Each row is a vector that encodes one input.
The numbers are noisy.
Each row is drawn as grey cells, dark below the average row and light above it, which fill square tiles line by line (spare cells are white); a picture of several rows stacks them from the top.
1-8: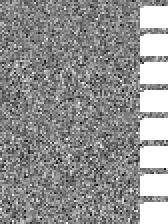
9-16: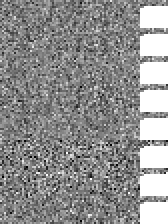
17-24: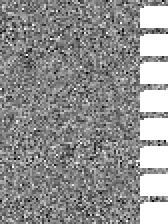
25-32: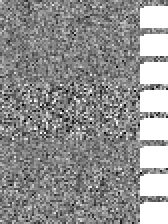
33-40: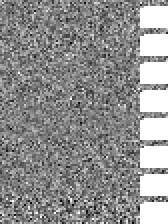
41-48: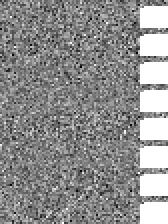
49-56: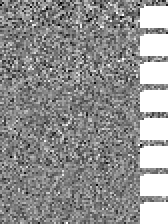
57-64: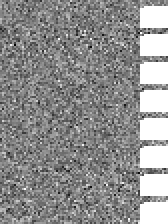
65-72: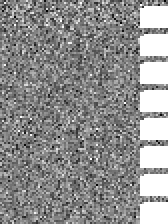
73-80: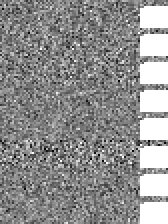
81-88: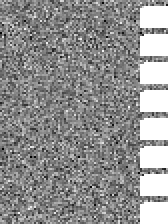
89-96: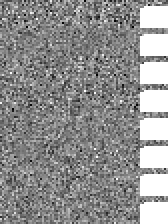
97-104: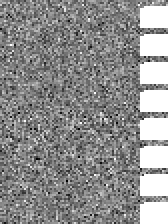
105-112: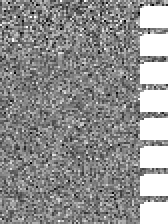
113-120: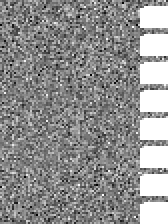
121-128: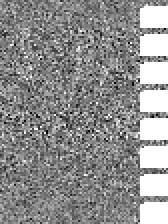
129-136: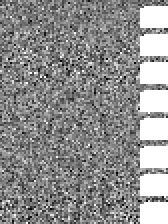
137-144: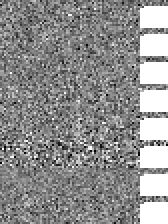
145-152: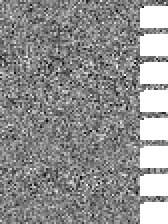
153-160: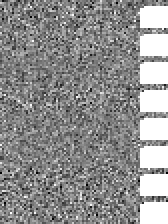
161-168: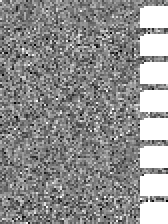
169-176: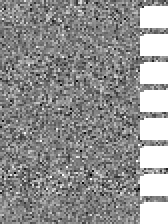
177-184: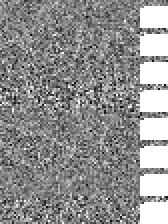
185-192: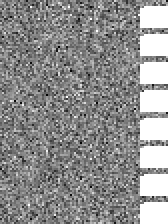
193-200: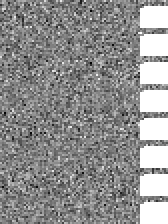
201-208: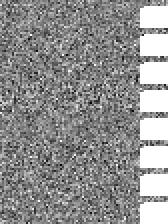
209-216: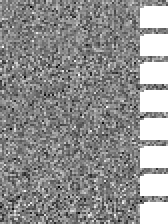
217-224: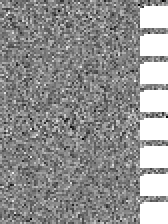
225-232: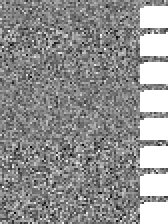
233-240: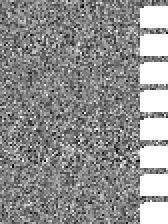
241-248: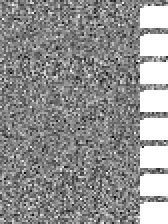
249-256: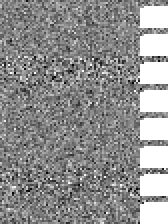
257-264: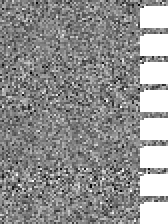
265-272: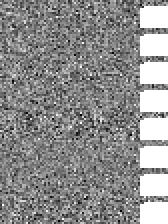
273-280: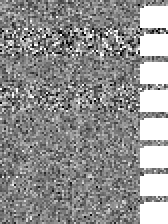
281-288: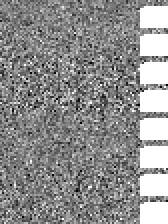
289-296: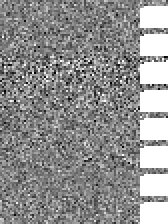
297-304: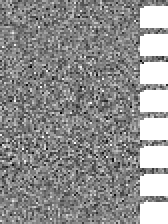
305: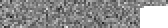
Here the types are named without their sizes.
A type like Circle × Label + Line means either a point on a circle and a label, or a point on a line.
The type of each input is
(Bool × Bool × Bool + Label) × (Label + Tree).
